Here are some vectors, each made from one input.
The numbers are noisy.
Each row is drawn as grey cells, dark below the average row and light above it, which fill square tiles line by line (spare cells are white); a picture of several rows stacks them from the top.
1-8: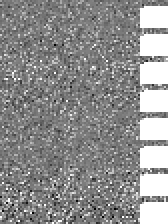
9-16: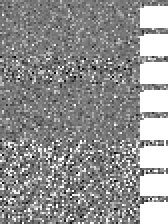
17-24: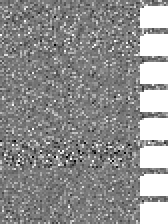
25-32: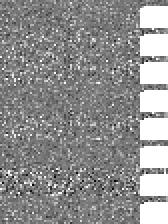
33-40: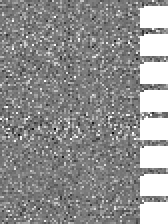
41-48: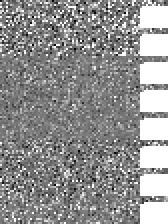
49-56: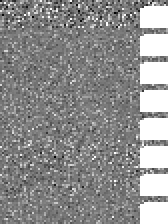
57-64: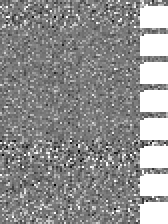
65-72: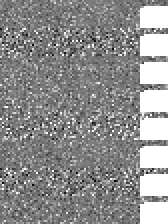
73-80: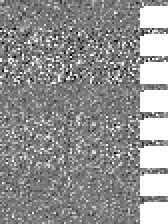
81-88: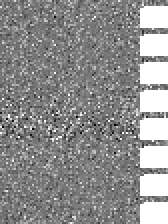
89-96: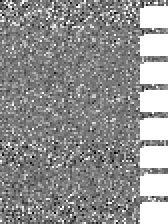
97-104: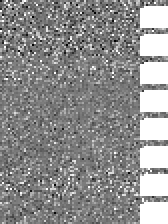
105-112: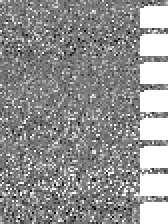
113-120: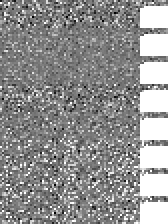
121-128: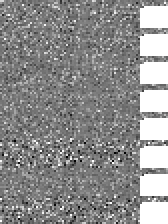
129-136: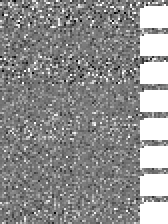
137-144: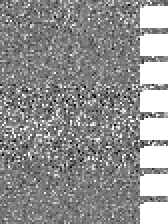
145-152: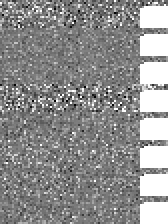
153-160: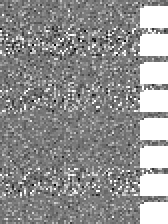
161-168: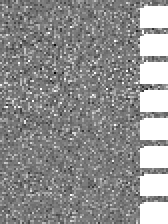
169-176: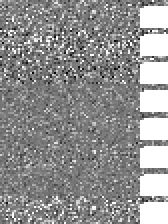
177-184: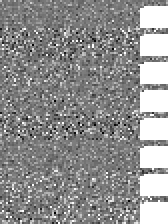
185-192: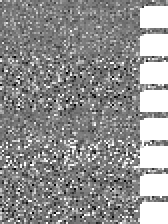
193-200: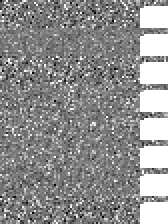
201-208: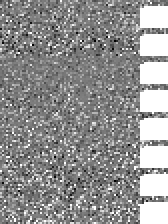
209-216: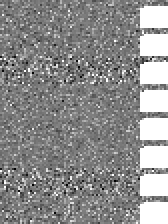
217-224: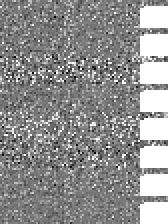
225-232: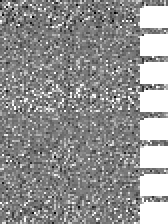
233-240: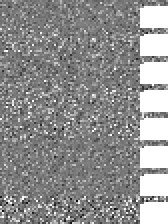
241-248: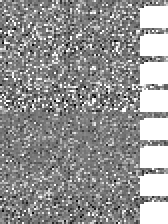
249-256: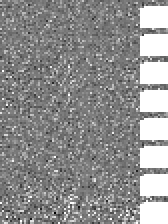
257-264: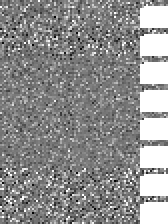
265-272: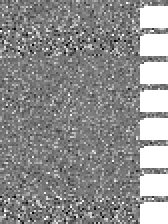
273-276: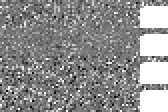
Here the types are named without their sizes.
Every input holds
either a point on a circle, or three true/false values.
